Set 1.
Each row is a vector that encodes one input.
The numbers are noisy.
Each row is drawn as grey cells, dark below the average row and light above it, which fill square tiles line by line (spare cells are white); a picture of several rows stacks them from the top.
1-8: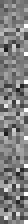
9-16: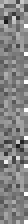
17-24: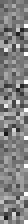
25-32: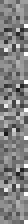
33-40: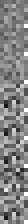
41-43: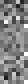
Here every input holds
a point on a 4-point line.
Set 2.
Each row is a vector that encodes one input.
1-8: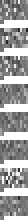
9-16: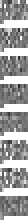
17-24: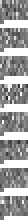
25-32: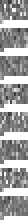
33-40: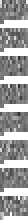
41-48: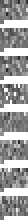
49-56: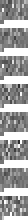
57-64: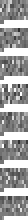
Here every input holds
one of 12 labels.
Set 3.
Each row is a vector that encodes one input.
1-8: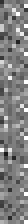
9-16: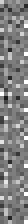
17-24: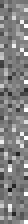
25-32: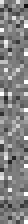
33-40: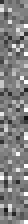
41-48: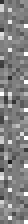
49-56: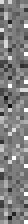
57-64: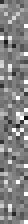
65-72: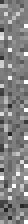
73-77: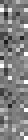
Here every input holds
a point on a 7-point line.
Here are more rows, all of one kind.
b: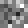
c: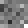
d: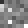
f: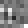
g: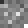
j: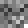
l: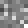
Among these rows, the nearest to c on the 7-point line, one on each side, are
b and l.
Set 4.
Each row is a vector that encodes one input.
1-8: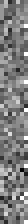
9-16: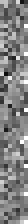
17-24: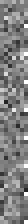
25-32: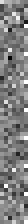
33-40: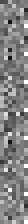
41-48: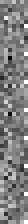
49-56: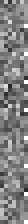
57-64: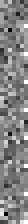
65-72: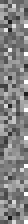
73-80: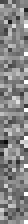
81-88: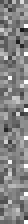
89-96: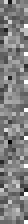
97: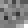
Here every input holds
a point on an 18-point circle.
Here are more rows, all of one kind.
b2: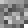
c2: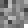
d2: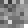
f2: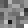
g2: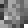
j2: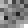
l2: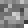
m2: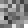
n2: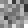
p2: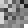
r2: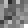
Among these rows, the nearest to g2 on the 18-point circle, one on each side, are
c2 and l2.
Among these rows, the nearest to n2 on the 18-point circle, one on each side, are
f2 and m2.
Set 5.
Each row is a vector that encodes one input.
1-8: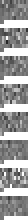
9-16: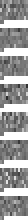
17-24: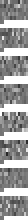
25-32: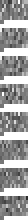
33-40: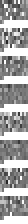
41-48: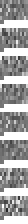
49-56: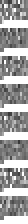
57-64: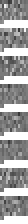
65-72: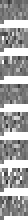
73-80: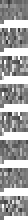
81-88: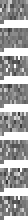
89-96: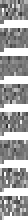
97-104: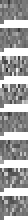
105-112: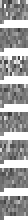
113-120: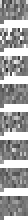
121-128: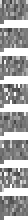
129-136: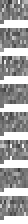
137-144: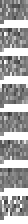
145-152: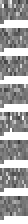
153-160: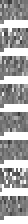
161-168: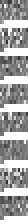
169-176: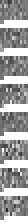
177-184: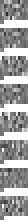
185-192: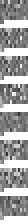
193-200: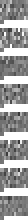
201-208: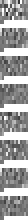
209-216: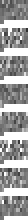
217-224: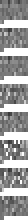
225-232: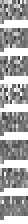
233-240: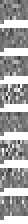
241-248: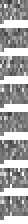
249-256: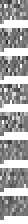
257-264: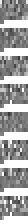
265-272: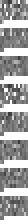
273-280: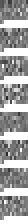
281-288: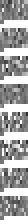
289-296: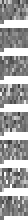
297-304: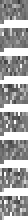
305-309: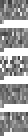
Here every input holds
one of 12 labels.
